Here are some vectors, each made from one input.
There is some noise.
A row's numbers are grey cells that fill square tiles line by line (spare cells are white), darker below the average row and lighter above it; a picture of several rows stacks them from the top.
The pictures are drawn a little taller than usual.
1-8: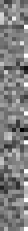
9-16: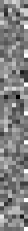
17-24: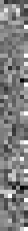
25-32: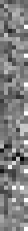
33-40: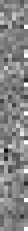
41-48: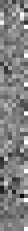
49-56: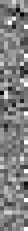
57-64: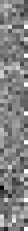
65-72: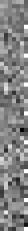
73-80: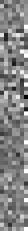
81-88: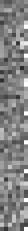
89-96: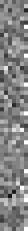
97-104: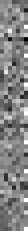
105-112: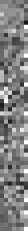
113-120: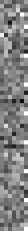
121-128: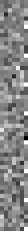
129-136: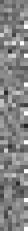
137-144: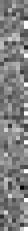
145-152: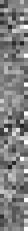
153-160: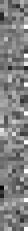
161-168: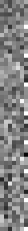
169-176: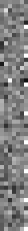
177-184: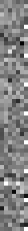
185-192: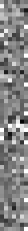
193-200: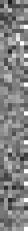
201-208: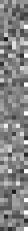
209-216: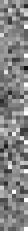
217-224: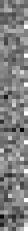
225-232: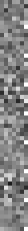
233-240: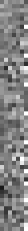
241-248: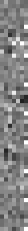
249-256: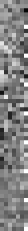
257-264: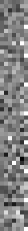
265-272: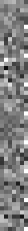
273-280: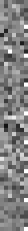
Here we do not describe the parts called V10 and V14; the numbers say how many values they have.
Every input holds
a value of V14, together with either one of 11 labels and a true/false value, or a value of V10.
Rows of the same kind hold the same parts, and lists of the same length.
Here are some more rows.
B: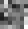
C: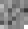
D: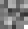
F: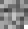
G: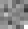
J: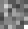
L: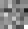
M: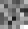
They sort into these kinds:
B, F, J
C, D, G, L, M

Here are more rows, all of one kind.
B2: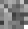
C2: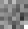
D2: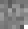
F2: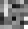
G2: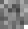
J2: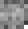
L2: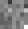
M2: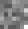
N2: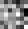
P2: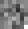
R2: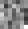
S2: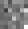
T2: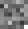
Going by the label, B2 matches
M2, R2, S2 and T2.
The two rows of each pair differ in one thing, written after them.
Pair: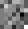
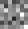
the value of V14
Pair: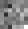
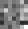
the value of V14
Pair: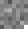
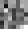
the label
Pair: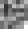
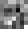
the true/false value
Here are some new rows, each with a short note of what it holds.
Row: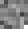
a value of V10 and a value of V14
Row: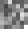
a value of V10 and a value of V14
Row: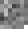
a value of V10 and a value of V14
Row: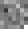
a value of V10 and a value of V14
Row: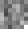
a value of V10 and a value of V14
